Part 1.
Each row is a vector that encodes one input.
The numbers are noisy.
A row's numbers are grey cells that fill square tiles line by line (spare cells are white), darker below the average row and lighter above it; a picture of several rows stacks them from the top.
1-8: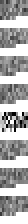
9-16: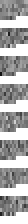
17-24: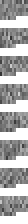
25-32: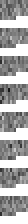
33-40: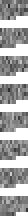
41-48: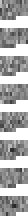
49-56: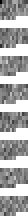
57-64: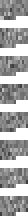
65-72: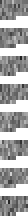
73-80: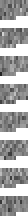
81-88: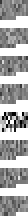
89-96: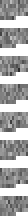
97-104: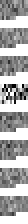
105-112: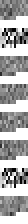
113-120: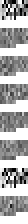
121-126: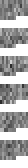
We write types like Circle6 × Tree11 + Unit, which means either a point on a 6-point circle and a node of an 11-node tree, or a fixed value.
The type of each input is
Circle6 × Label6 + Unit.
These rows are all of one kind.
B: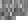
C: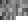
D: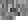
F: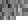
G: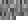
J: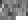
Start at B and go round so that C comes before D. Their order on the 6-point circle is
B, G, F, C, J, D.
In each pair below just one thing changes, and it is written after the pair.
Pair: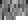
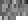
the place on the 6-point circle
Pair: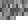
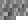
the label
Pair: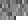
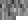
the place on the 6-point circle
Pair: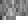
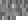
the place on the 6-point circle
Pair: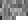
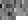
the place on the 6-point circle
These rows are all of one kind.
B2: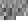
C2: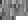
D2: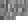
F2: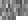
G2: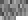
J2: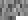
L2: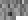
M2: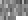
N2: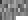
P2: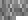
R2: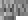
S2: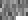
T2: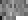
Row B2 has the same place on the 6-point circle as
G2, P2 and R2.
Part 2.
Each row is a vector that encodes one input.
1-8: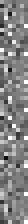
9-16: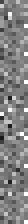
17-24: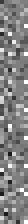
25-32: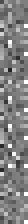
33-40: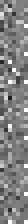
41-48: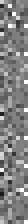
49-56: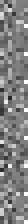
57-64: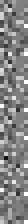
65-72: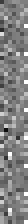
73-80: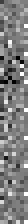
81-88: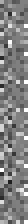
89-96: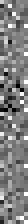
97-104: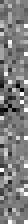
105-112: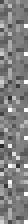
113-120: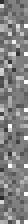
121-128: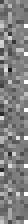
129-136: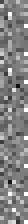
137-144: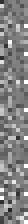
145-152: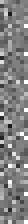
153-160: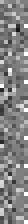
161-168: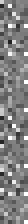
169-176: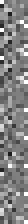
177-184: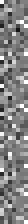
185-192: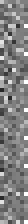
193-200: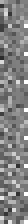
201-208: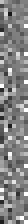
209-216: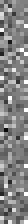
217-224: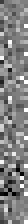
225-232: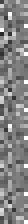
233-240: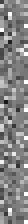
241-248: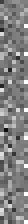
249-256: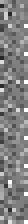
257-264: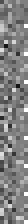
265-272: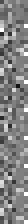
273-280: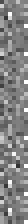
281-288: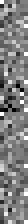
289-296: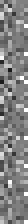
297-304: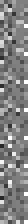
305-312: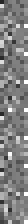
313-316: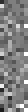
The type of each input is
List2(Line5).
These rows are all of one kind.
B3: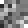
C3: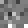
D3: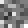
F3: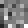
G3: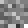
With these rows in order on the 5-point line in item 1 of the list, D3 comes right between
C3 and G3.
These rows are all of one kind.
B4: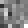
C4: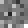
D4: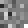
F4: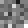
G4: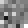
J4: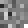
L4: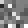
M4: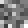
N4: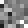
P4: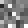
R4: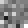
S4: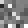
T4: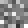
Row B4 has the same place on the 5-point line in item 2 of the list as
F4 and M4.
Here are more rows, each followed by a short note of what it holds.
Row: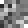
a list of two items
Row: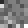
a list of one item
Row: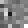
a list of two items
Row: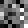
the empty list
